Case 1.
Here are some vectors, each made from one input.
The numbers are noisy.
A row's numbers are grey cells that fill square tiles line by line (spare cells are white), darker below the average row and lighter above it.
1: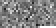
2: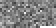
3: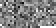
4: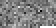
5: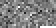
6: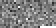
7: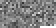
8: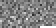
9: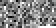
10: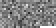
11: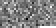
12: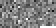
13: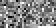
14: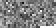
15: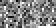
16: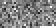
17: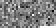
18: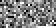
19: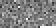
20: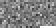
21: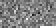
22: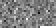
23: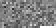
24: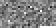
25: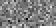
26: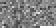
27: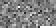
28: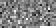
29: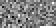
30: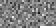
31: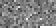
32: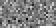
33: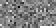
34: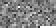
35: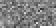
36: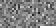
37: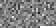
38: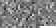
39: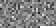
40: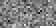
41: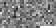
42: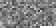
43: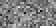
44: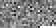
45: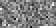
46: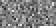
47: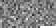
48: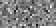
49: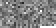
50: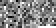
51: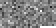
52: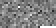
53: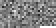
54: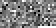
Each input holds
a list of up to two points on a 7-point line.
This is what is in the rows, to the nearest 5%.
All of them are lists of up to two points on a 7-point line: about 10% are empty, 40% hold one and 50% two.
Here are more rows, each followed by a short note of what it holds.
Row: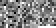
the empty list
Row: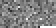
a list of one item
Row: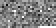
a list of two items
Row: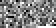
the empty list
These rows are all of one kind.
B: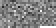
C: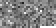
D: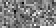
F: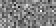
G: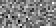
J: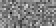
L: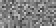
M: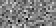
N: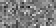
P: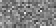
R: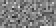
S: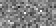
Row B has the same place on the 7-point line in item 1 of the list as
C, F and S.
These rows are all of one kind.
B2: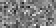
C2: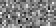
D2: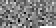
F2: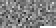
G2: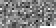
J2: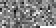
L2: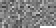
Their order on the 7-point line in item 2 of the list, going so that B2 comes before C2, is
G2, D2, F2, B2, J2, L2, C2.
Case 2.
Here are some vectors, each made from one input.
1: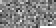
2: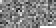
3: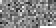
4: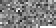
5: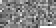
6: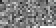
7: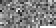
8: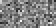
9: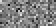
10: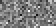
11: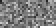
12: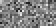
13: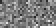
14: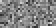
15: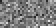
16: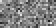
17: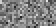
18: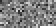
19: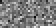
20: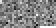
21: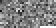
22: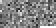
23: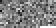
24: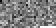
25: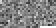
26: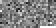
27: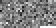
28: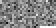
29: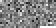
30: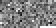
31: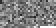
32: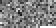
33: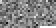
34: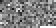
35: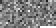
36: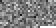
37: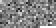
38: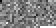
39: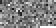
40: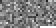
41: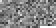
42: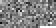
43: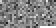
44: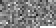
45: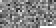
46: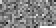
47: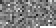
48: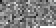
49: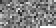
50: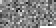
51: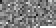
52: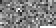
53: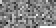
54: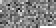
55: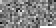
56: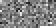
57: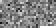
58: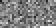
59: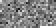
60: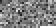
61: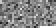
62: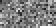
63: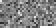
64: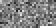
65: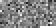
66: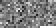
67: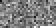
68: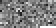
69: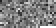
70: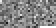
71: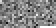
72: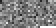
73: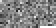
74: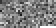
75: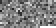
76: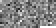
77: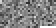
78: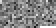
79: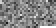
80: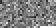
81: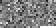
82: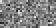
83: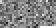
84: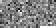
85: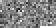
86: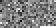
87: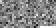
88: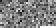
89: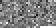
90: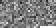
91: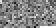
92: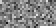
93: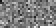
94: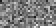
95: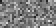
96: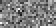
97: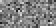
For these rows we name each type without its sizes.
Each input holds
a point on a line and a true/false value.
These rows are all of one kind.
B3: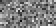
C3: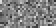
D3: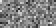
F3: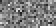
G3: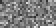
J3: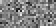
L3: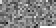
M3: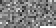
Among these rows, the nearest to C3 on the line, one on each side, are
D3 and M3.
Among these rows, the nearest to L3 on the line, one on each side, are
F3 and M3.
